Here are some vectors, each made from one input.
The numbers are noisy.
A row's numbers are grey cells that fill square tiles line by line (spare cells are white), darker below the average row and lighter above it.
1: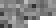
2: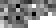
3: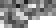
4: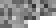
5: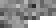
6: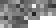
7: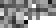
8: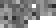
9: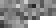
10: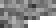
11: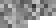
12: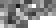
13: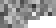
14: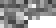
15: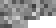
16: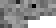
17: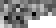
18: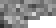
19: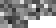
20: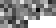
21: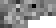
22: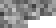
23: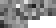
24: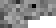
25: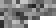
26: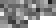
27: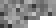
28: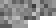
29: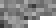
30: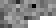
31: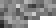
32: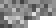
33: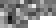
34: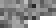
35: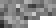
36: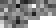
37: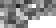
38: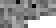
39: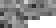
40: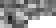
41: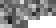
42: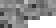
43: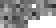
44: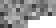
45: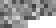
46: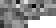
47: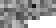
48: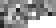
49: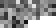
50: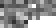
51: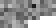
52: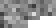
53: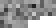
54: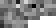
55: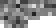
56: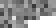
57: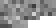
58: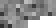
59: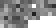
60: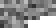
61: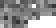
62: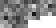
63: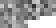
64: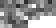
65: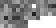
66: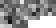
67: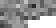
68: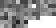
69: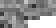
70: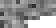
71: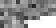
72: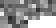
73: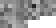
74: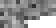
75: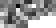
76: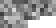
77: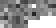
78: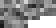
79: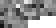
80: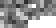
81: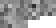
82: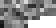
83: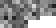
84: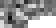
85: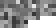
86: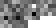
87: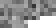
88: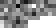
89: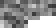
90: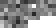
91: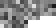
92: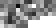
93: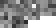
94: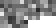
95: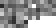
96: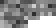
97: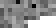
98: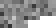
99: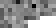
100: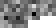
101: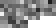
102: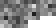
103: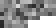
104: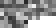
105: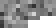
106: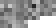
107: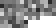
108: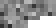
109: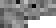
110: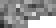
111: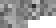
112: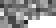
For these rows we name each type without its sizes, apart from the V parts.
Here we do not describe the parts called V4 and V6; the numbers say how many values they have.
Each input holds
either a label, a true/false value and a value of V4, or a value of V6.
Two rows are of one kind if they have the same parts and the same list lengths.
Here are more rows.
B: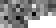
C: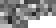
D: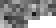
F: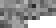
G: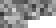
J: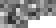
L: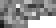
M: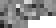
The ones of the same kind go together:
B, C, D, J
F, G, L, M

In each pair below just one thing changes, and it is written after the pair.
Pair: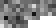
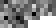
the value of V4
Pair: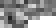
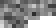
the true/false value
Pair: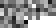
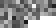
the true/false value
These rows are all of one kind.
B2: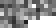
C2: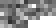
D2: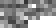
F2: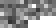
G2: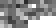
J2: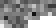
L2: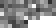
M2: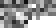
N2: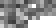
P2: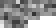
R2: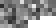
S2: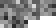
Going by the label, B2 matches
G2, L2, M2 and S2.
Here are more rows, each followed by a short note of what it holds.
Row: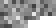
a value of V6
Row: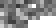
a label, a true/false value and a value of V4
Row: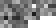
a label, a true/false value and a value of V4
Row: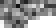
a label, a true/false value and a value of V4
